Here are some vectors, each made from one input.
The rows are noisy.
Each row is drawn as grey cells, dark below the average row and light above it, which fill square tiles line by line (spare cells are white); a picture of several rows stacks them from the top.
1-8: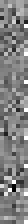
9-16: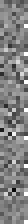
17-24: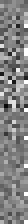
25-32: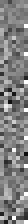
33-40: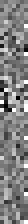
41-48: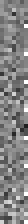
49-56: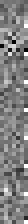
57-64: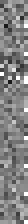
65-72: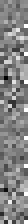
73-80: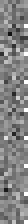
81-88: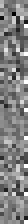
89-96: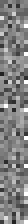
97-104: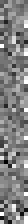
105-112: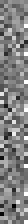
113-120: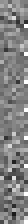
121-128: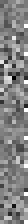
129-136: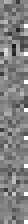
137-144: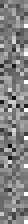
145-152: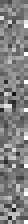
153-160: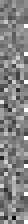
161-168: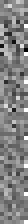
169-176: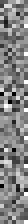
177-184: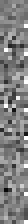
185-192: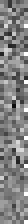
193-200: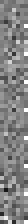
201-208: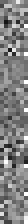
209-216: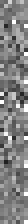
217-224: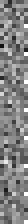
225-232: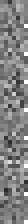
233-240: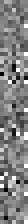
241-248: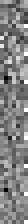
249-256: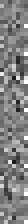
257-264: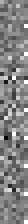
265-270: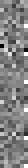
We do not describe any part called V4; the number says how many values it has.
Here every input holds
either a point on a 13-point circle, or a point on a 7-point line, or a point on a 12-point line, or a value of V4.
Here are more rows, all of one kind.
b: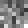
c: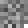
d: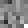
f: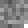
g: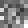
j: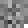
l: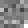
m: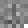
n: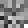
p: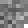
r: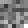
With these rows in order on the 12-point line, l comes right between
f and g.
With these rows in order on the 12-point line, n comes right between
c and r.
